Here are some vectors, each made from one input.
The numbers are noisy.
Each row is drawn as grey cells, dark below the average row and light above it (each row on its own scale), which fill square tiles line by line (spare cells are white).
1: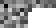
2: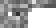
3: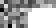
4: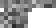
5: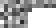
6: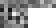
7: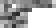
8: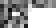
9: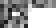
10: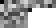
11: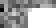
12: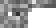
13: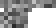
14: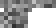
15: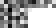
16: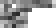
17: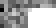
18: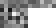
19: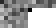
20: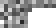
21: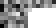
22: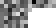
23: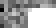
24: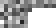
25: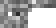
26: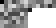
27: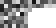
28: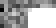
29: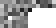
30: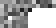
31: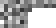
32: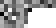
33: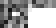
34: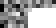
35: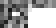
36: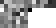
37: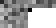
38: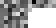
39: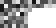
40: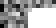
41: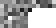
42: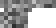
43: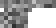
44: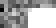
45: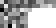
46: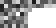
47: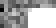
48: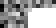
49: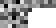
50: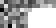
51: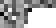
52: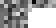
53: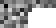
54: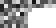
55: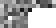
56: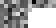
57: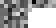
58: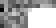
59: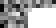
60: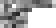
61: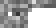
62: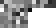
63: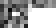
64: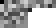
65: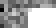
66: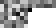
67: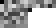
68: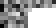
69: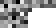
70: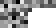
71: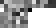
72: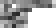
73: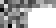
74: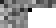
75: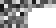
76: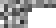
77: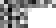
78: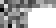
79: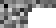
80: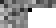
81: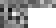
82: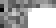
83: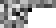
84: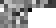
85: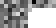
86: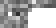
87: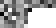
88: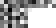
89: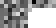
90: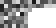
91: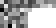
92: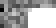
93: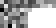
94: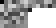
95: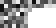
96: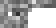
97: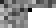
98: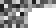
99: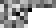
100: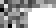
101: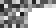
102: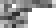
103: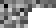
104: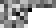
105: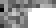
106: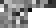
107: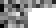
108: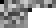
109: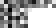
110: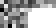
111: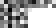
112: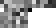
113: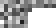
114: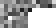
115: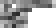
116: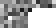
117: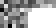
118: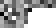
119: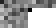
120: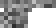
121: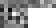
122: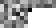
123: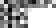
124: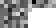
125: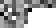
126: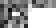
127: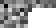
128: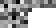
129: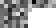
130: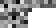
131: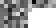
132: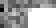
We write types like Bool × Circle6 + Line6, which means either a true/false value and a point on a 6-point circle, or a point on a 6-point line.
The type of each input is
Bool × Bool × Bool + Label12.
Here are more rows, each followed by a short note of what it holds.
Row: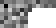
one of 12 labels
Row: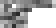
one of 12 labels
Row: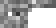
one of 12 labels
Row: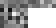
three true/false values
